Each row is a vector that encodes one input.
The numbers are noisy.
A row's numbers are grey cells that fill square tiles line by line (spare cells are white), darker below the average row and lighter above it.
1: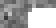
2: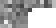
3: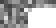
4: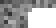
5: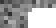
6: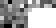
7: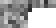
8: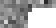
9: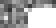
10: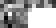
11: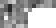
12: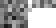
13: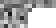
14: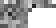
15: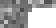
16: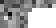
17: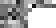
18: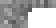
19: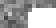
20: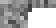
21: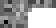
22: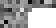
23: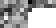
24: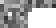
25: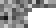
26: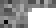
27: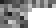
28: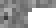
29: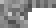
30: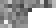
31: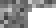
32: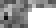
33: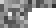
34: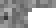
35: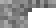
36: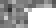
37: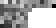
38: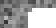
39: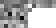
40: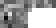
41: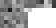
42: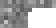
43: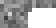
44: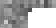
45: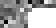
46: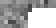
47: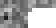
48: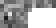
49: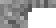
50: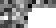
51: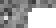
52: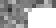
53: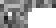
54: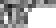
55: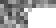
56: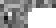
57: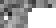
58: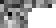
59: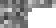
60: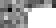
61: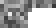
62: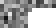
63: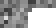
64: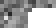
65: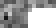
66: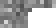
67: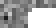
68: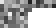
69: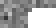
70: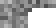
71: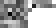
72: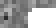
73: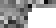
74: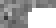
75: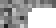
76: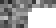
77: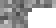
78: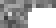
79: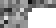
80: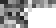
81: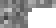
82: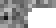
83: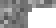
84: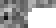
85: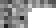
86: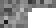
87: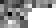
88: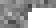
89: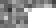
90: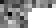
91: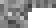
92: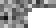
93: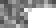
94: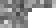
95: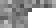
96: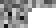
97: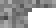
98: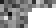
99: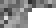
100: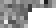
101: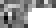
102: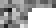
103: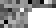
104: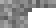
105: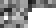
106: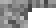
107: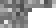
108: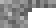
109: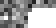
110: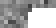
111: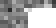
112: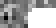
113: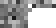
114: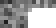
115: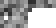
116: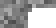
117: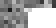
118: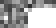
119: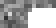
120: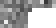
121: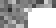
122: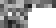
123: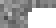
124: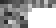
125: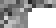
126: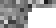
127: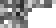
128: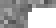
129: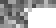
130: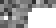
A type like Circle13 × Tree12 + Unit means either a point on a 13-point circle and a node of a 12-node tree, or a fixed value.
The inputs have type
Label5.
